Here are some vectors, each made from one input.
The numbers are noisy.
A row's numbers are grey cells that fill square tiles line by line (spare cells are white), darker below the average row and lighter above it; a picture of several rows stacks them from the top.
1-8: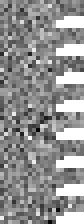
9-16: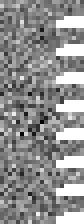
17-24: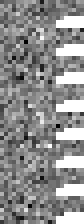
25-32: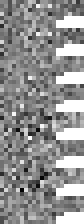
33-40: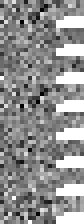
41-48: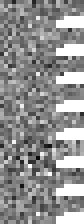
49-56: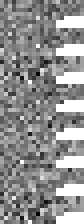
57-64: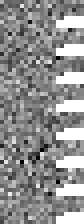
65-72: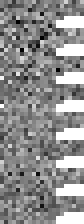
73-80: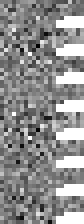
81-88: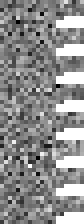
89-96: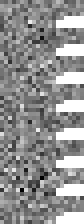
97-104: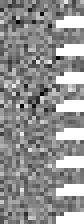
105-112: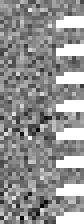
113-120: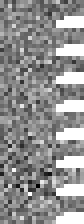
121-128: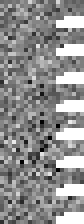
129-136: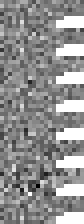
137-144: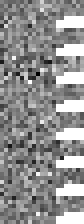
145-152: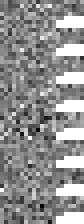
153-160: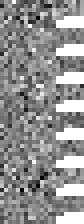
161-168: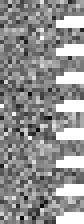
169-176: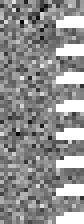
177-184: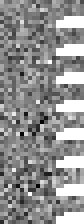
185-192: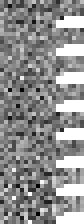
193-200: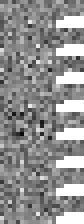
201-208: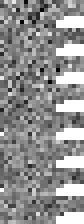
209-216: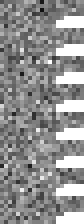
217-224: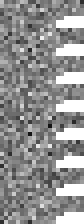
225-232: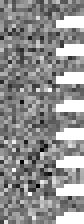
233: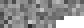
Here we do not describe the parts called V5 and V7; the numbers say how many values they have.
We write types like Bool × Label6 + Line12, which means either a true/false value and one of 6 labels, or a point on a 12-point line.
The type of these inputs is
(Bool × Circle6 + V7) × V5 + Line4.
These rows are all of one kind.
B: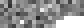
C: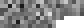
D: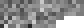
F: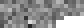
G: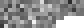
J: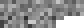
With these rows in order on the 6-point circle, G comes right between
B and C.
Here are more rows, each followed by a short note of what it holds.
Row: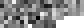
a point on a 4-point line
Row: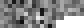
a value of V5 and a value of V7
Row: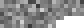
a point on a 6-point circle, a true/false value and a value of V5
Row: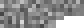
a point on a 6-point circle, a true/false value and a value of V5
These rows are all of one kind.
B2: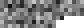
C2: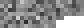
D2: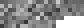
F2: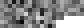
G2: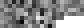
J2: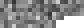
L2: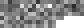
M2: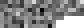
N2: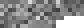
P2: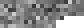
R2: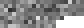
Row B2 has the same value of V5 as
F2, G2 and M2.
